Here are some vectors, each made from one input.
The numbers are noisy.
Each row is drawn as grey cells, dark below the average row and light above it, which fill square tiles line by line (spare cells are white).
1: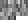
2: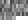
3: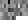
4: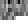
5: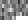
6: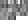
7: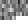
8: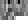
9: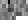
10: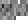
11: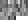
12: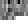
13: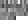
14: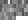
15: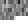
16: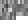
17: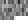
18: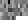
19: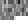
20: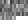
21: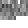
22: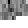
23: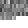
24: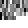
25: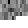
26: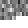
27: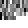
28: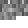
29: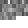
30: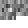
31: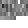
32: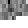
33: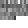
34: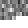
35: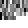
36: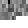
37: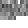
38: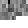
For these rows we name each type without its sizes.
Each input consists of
a list of points on a line.
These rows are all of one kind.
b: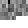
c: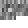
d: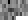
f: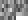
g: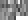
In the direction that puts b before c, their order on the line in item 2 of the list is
b, c, d, g, f.
